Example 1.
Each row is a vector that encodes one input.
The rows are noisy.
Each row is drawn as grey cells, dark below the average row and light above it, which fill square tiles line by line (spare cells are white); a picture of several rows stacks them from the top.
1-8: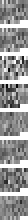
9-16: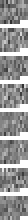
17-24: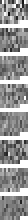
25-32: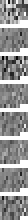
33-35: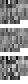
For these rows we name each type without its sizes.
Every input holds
either a label, or a point on a line.
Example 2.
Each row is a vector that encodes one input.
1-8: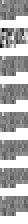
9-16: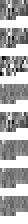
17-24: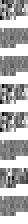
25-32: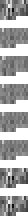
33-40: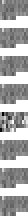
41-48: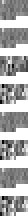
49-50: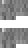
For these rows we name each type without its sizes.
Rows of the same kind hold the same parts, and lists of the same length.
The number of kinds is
2.
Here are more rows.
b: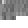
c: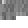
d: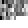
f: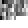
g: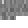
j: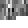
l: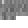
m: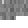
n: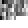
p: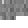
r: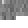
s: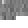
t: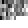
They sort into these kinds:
b, c, d, f, g, l, m, n, p, r, s, t
j

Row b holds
a point on each of two lines and a true/false value.
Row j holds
a true/false value.
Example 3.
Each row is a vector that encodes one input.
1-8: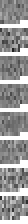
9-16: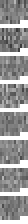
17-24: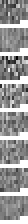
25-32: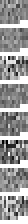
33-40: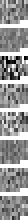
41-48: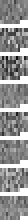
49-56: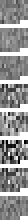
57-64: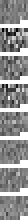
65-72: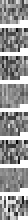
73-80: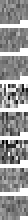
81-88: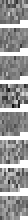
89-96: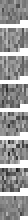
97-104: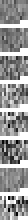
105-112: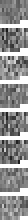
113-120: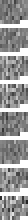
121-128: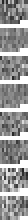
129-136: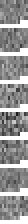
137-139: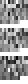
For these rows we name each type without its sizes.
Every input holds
a list of points on a circle.
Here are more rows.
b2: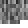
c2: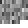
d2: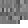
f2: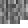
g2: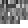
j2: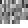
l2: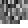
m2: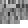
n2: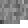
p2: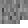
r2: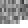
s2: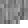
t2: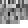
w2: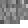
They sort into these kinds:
b2, d2, f2, m2, n2, p2, t2, w2
c2, j2
g2, l2, r2, s2

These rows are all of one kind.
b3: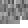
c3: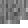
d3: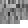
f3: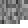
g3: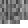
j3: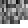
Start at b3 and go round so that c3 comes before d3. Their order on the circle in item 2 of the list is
b3, f3, g3, c3, d3, j3.
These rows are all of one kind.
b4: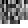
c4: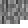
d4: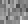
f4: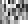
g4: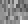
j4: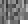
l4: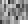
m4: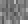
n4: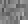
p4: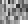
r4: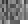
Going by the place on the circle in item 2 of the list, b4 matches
d4, g4 and p4.
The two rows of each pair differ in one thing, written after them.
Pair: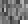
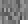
the place on the circle in item 2 of the list
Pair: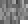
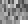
the place on the circle in item 1 of the list
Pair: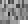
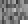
the place on the circle in item 2 of the list
